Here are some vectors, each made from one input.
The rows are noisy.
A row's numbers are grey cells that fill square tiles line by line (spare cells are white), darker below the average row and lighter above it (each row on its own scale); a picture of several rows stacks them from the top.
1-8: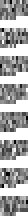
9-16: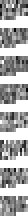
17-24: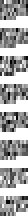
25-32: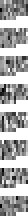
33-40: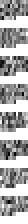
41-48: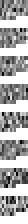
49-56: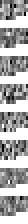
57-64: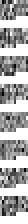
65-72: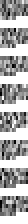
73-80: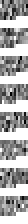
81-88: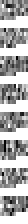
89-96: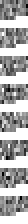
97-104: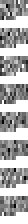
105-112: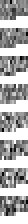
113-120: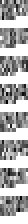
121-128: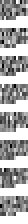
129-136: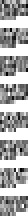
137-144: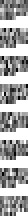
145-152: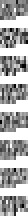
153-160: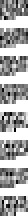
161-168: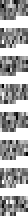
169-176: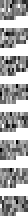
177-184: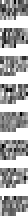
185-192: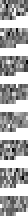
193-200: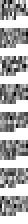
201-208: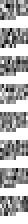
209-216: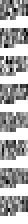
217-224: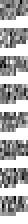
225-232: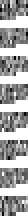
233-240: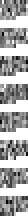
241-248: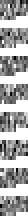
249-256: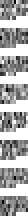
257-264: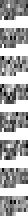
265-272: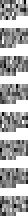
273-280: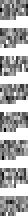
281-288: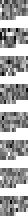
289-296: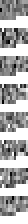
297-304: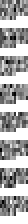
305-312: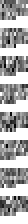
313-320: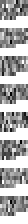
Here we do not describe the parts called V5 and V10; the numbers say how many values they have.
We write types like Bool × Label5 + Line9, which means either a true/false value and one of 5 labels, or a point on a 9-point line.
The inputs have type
(Bool × Bool × Bool + V10) × (Line15 + V5).
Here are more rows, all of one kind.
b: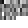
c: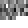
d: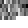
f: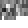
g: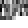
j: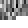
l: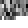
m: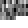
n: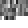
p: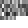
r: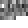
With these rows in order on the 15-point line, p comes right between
b and j.
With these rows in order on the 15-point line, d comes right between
c and g.
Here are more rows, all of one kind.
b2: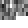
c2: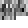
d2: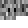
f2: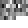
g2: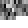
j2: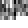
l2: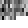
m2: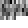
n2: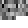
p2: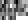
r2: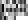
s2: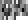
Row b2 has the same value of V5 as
l2, n2 and p2.
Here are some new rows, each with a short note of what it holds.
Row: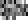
three true/false values and a value of V5
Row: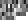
a point on a 15-point line and a value of V10
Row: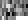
a point on a 15-point line and three true/false values
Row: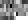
a point on a 15-point line and a value of V10
